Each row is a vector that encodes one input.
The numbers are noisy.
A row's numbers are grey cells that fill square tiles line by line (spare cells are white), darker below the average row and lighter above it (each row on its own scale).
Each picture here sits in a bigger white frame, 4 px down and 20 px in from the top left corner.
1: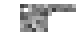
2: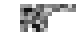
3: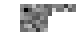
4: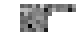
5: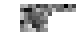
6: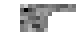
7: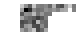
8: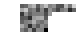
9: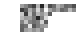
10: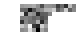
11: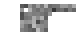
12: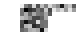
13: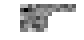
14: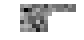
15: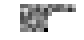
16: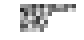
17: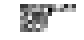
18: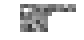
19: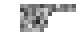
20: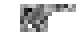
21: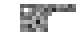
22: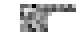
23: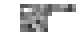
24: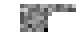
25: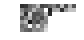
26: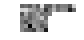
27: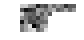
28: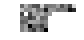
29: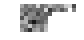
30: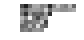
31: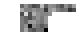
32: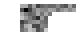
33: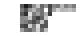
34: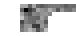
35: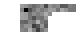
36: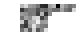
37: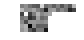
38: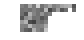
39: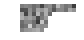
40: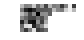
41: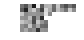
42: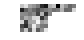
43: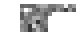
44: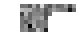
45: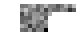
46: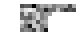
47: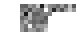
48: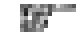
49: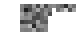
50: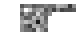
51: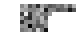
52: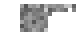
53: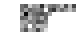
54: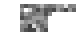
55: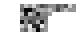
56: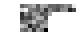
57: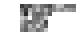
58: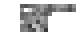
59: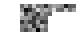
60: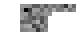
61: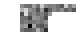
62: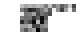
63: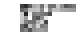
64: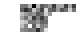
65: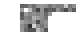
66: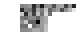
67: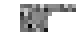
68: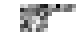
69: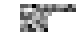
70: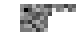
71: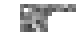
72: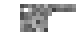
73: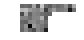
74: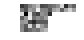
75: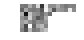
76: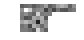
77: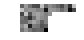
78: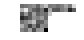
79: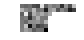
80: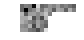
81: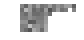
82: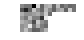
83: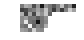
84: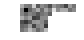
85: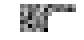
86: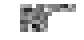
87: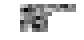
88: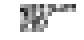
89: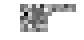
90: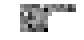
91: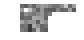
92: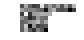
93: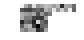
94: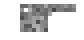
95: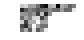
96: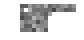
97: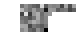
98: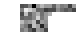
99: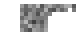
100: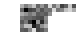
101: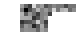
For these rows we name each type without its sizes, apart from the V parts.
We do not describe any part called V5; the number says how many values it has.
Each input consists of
a list of items, each a true/false value and a value of V5.
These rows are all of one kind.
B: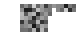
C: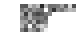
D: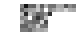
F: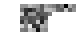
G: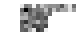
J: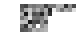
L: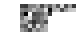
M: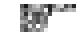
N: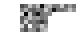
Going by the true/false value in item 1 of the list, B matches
F and G.
